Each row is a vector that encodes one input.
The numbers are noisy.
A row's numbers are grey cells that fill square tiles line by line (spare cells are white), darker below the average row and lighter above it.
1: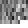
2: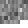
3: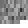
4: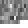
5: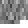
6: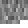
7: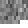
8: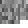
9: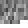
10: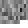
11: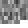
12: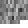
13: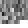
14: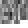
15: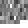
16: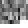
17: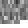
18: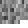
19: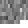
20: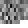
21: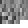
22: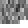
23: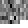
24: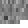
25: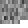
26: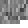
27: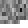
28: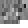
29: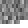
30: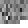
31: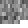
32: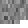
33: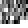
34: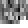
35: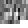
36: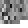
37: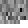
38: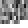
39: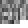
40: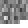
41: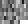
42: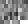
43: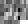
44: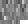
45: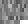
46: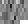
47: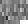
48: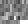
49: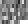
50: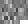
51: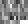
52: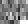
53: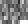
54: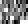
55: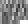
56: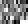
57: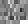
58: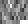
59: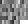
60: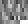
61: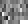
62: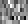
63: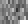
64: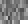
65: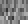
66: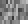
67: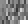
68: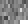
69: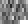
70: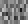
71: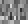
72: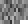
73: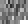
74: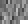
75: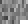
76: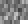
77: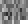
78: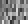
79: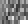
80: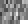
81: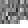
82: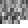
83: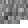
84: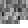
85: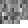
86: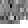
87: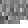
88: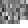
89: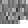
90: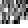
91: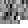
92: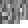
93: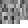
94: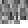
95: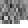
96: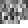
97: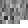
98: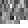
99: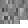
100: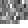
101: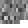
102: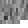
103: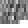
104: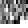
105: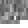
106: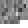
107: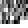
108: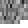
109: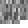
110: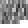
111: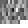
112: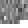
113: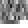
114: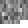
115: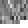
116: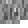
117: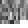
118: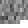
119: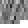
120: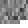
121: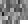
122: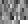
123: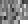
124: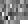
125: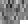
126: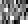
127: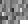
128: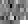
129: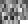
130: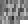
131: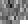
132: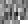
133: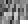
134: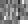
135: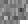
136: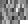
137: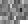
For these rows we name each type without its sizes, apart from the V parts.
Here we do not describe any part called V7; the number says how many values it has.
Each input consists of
a list of items, each a true/false value and a value of V7.
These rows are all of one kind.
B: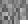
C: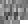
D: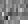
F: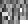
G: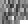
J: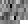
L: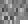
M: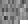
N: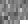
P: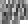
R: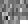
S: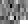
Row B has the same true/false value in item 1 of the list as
L, M and P.
